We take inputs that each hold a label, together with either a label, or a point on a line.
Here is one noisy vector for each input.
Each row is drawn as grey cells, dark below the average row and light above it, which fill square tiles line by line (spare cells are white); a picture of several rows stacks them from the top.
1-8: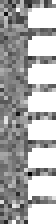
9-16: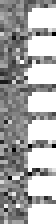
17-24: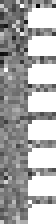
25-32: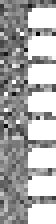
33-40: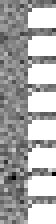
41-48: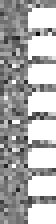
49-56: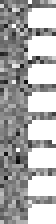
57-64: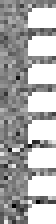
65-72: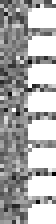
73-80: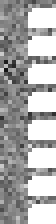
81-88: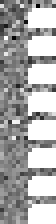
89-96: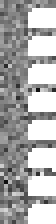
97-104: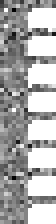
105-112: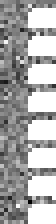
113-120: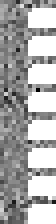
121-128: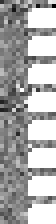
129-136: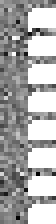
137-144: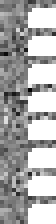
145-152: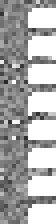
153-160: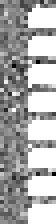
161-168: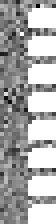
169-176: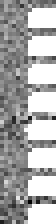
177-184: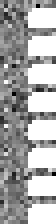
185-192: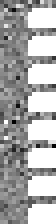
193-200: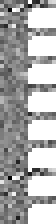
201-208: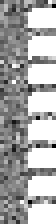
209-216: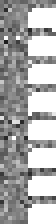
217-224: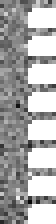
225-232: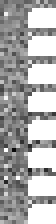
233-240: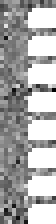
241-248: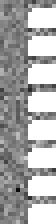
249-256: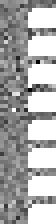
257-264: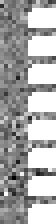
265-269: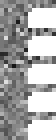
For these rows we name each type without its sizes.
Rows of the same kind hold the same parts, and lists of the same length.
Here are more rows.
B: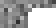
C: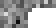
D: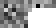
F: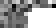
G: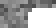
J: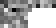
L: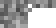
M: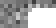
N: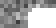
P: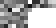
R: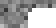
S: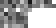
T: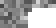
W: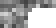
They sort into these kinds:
B, C, G, L, M, N, R, T, W
D, F, J, P, S

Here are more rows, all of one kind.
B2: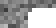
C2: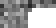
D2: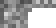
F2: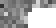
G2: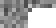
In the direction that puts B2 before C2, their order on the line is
G2, B2, C2, F2, D2.
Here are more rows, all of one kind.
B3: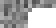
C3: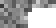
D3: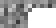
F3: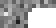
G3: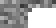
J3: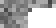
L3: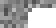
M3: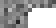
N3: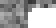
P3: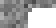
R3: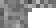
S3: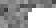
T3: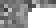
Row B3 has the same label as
L3, N3 and P3.
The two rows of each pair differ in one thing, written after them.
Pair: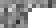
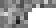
the place on the line
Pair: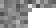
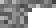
the label
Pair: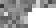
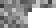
the place on the line
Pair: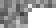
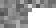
the place on the line
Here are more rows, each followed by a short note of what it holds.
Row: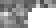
a label and a point on a line
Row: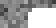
a label and a point on a line
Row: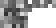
two labels
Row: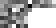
two labels
